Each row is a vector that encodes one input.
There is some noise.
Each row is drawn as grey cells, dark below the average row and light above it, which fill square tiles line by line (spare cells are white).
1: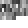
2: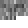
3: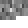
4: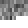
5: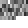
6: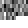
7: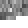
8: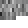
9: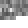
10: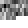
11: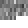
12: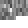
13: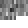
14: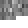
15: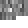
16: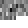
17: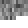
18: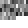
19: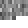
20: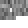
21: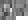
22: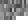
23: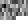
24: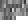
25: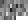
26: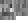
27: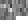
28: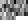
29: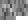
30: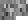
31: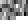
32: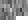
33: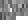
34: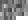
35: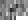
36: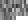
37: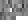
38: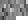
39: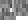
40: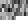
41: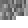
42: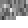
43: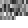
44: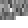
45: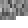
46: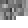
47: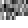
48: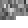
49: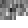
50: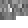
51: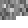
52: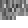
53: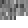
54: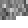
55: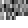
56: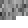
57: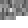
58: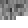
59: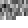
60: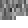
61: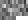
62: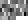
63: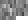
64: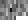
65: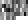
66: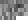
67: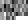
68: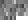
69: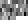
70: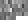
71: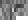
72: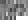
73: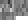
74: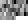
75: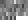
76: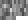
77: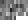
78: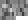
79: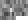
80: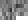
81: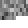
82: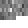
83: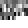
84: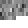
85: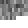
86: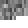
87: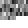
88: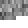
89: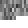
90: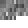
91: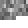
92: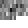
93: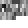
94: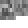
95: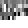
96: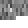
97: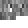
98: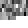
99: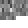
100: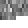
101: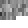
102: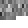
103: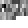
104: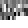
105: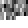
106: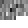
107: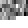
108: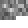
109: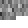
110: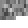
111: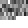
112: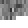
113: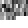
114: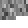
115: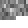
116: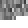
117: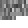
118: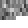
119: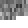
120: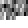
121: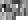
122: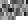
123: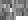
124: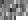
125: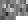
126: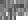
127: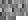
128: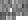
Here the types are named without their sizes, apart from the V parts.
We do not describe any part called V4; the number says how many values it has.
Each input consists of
either two values of V4, or a list of points on a line.
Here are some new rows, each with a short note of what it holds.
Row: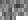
a list of one item
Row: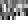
the empty list
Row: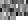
two values of V4
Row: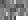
a list of one item
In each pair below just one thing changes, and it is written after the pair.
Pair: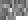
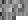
the place on the line in item 1 of the list
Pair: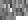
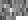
the place on the line in item 2 of the list
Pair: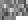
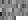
the place on the line in item 1 of the list
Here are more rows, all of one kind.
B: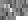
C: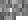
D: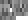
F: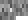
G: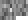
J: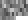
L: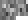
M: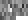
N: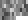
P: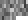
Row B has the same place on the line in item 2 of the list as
F, L and M.
